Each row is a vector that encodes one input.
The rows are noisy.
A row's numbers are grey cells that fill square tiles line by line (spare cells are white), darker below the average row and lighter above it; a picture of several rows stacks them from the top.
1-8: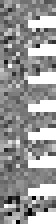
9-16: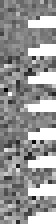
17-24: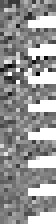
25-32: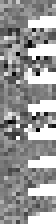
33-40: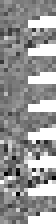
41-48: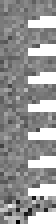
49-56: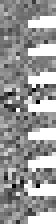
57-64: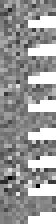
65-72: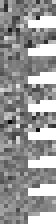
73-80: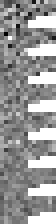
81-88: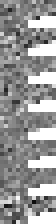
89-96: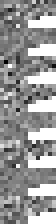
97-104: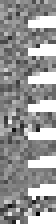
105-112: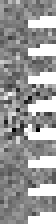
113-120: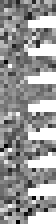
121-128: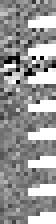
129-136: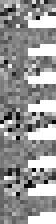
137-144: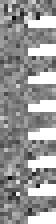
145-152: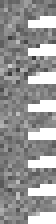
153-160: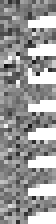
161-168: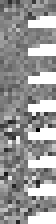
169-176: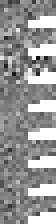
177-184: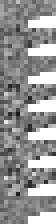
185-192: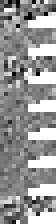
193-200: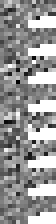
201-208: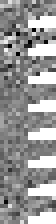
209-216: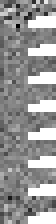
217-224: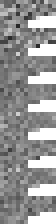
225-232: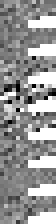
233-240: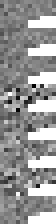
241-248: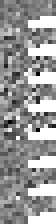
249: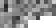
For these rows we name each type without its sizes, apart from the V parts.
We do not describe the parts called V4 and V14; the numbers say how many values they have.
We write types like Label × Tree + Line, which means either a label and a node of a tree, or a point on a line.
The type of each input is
Bool × (Line + V14) + V4.
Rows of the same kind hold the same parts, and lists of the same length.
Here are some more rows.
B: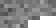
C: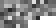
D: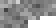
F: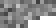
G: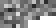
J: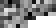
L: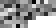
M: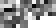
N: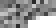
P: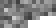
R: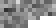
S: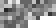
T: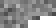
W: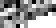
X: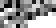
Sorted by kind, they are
B, D, F, L, N, R, S, T
C, G, J, M, P
W, X

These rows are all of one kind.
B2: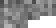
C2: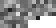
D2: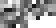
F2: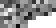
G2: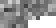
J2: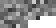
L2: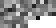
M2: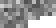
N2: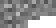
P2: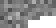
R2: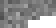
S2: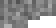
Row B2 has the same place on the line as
L2 and S2.
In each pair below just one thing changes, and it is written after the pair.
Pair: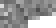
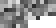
the place on the line
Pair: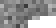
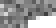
the place on the line
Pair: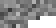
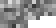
the true/false value
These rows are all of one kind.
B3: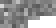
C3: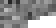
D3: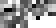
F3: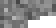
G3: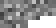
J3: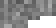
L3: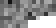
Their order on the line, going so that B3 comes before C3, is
B3, L3, G3, C3, F3, D3, J3.
